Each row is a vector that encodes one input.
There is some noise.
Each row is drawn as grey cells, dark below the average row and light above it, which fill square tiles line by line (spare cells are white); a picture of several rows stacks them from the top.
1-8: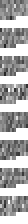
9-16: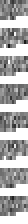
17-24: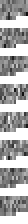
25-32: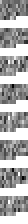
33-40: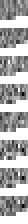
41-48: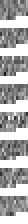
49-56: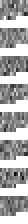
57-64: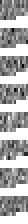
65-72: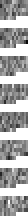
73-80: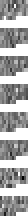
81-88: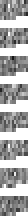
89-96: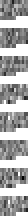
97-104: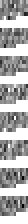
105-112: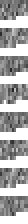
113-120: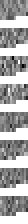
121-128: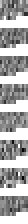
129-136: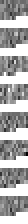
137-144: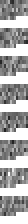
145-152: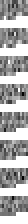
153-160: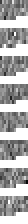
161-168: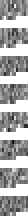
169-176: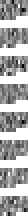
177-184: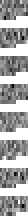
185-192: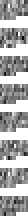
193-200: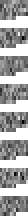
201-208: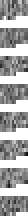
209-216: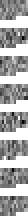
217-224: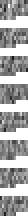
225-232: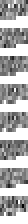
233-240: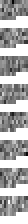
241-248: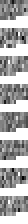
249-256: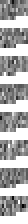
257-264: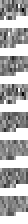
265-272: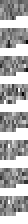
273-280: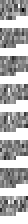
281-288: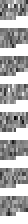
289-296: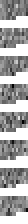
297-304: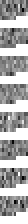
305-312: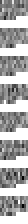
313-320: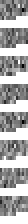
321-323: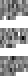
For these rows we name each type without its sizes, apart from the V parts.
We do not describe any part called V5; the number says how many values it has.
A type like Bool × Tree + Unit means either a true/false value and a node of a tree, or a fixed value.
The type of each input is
Line × List(Bool × V5).
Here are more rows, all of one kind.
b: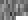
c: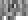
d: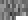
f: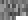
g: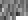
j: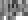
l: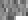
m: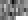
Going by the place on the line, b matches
d and f.
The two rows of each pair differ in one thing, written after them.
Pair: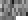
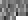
the place on the line
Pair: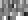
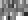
the value of V5 in item 1 of the list
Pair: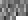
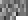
the true/false value in item 1 of the list
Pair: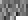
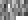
the place on the line
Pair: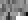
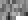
the true/false value in item 1 of the list
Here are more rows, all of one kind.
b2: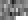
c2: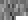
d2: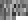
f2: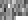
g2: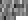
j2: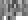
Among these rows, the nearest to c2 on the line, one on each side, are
b2 and g2.
